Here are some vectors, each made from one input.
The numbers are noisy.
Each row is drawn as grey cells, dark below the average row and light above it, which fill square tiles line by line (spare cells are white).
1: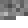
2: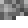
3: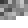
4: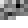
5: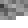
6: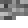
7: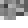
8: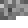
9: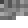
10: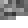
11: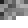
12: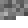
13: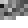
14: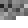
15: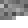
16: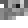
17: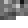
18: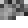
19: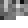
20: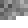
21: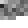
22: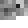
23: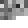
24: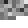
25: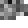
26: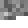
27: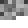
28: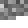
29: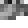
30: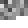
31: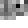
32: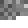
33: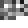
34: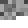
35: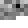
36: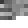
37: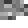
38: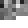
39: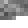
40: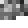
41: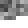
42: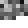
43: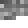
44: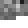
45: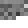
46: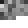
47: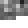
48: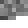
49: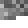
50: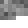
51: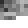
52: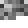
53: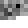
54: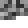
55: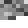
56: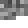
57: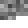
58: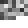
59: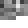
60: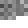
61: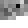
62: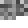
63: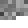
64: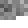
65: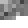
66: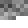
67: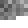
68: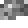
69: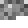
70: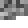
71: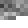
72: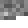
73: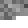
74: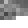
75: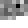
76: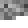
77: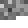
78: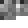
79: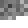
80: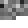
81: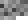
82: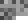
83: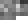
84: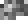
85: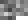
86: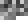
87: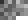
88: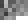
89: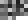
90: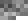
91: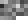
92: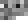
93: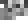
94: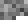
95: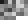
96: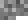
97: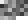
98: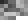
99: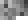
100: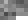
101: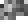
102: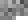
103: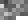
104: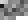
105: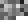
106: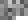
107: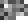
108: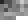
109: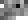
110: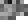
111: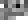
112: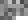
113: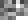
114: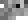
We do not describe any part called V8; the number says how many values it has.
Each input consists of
a value of V8, together with a list of up to two points on a 7-point line.
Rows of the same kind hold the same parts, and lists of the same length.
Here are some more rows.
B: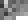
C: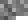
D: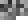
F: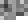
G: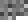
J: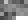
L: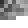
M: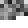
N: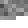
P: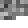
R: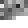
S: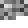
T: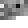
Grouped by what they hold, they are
B, D, F, G, L, N
C, J, P, R, T
M, S

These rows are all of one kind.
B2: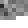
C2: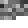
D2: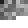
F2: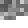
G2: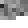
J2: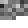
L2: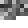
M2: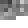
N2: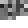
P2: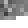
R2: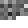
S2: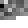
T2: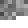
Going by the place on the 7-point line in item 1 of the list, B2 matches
F2, J2 and T2.
